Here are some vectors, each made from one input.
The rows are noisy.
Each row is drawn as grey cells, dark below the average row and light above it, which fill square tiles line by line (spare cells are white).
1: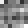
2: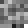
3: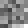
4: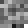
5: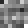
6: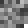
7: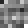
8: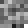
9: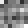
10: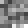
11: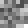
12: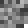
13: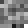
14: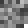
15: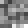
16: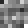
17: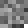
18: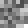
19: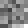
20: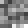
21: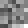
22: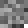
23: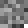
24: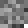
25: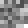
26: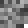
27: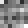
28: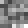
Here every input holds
three true/false values.
